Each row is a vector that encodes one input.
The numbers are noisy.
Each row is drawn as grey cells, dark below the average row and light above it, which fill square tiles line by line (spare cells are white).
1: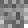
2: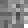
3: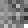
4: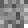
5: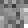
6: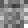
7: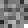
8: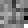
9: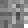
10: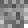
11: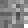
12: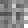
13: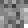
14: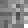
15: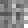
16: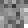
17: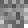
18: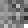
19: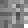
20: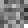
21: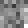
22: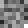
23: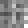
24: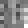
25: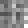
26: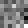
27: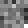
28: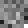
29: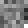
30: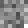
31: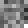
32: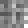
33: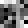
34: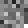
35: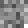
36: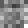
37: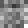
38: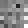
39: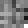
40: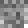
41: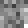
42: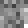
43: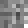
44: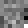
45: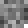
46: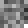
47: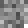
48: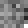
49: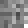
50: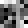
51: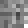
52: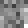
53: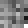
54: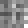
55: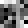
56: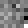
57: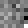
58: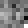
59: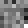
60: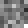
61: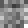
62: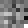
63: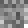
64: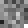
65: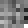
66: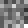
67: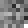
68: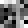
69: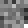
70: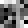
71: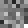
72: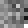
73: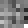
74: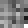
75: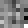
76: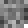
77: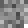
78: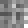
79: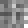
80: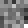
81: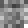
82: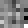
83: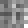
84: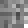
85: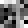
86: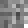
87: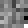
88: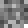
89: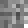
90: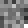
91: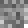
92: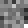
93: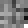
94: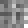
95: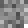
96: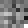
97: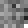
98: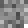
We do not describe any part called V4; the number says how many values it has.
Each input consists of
a list of up to two items, each a true/false value and a value of V4.
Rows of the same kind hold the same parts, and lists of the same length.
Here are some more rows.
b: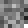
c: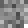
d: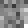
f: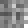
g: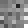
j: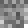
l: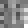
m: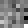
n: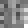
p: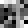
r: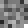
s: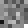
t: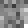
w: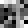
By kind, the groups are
b, m, r, s
c, d, f, g, j, l, n, t
p, w

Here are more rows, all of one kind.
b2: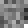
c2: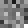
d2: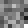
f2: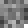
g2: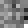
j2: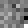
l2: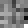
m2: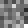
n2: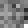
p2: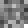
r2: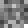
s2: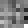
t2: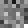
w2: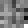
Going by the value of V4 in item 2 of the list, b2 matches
c2, g2 and t2.
